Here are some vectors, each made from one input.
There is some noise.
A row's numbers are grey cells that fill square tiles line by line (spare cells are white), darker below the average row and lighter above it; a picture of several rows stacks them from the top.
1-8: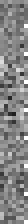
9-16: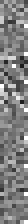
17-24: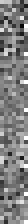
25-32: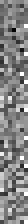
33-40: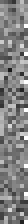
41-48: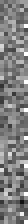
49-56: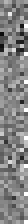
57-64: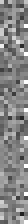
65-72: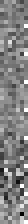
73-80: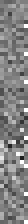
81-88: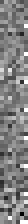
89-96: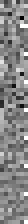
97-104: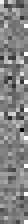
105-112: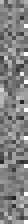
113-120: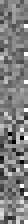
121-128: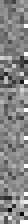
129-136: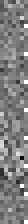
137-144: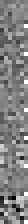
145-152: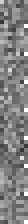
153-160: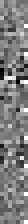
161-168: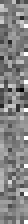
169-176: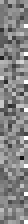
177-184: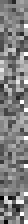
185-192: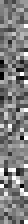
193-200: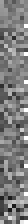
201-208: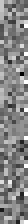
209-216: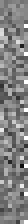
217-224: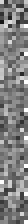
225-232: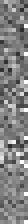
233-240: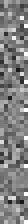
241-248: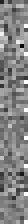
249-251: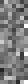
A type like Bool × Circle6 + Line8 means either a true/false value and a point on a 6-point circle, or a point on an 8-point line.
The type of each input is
Line9.
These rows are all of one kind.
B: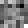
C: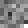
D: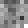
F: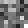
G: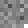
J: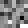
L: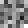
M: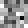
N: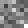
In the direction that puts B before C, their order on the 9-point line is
B, G, L, D, M, C, N, F, J.
